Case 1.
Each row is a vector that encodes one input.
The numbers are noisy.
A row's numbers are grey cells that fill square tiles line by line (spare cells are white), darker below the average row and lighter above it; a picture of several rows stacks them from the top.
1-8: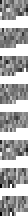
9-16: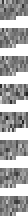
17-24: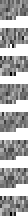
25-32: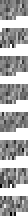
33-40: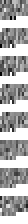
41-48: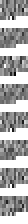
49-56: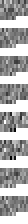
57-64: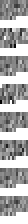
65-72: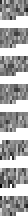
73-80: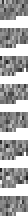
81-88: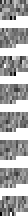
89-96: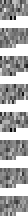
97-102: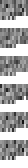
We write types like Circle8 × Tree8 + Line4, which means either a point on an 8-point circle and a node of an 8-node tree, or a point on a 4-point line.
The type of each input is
Line8 + Line12.
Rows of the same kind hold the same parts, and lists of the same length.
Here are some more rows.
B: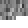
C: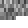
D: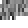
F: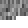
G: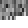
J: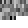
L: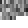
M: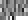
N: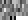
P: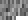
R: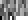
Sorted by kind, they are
B, C, F, P
D, G, J, L, M, N, R

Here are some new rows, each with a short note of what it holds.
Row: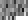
a point on a 12-point line
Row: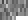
a point on an 8-point line
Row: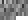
a point on an 8-point line
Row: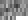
a point on an 8-point line
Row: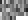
a point on a 12-point line
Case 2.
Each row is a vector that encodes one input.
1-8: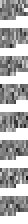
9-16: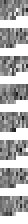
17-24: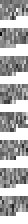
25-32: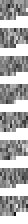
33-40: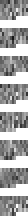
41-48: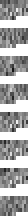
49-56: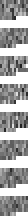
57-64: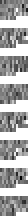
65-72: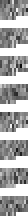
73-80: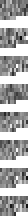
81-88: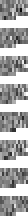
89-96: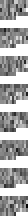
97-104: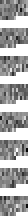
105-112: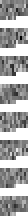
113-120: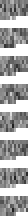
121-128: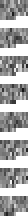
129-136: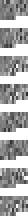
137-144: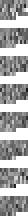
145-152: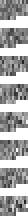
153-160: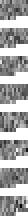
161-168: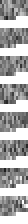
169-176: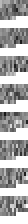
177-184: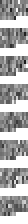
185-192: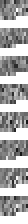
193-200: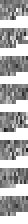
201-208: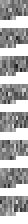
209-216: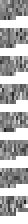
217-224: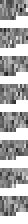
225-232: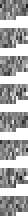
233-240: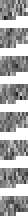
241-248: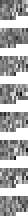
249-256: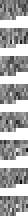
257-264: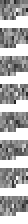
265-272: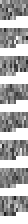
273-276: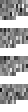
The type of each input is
Circle6 × Line14 × Line17.
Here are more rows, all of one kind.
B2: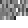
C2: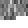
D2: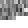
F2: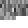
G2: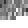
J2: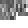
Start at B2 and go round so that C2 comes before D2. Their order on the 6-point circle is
B2, F2, G2, C2, J2, D2.
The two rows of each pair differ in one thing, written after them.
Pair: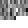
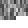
the place on the 14-point line
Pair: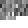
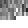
the place on the 14-point line
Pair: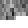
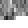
the place on the 17-point line
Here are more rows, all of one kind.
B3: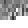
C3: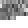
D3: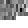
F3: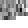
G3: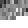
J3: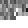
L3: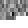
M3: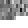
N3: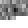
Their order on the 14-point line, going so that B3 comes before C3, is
G3, B3, J3, L3, M3, D3, F3, C3, N3.
